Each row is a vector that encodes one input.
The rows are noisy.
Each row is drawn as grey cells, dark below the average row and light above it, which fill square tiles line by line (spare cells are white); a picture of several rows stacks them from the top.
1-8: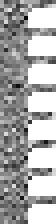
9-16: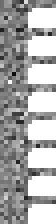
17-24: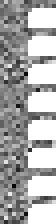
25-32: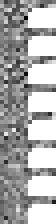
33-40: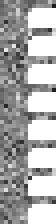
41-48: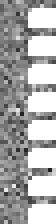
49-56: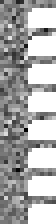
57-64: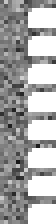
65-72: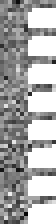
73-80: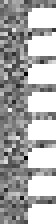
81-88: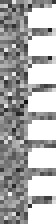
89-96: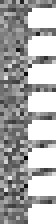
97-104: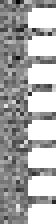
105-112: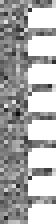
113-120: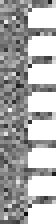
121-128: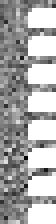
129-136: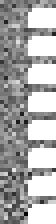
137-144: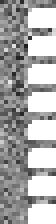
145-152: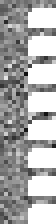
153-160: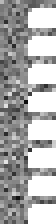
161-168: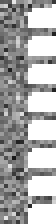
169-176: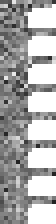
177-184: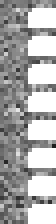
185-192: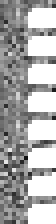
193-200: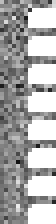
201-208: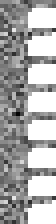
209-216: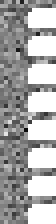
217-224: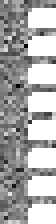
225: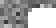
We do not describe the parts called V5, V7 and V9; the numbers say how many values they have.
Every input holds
either a point on a 6-point circle and a true/false value, or a point on an 8-point circle and a value of V7, or a fixed value, or a value of V5 and a value of V9.
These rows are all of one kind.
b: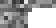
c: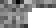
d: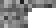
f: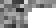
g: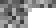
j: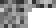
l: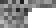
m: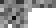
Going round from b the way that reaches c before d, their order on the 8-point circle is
b, f, c, j, m, g, l, d.
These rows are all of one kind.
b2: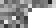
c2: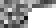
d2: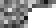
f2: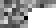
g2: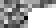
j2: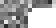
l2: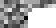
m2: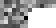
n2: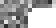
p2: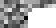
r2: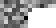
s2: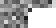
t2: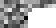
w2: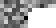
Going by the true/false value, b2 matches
j2, n2 and s2.
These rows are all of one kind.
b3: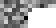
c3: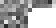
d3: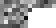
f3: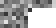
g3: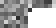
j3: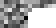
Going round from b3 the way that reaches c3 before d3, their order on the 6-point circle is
b3, j3, c3, g3, d3, f3.
